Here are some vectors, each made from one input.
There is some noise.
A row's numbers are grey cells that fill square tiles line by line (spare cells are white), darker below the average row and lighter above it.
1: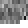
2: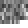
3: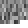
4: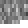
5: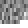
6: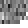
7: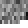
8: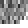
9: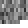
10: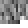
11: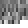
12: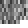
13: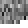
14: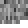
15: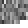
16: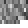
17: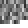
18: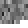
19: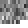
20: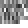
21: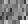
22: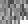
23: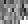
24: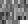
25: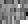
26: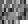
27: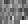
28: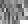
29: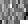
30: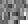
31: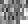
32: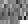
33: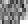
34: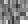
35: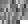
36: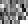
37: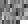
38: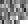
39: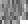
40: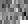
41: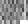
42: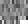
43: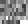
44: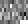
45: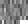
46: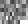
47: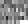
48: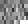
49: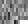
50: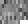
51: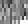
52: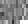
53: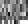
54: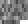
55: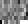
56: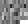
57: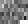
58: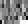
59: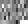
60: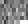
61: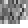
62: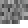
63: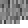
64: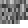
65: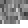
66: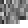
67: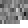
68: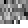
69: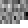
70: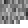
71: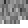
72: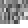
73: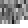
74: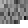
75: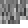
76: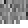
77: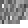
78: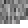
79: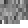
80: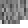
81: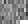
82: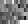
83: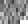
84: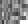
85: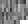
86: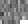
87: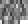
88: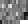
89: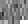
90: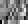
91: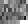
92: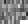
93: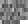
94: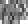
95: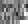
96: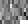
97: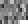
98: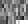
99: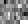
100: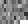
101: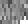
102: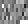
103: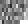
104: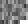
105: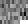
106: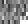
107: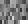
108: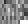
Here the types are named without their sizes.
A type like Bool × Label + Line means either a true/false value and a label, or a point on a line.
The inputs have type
(Bool × Bool × Bool + Label) × Line.
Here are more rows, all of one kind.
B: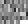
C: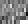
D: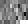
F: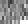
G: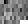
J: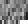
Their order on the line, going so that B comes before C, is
F, D, G, B, C, J.
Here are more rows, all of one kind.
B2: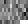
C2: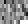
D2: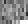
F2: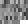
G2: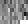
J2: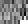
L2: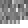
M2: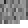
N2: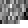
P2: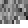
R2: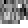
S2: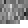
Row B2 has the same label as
D2, N2 and S2.
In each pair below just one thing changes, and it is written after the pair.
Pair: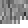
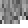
the label
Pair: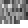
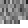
the place on the line
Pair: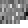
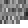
the label
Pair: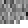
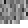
the label
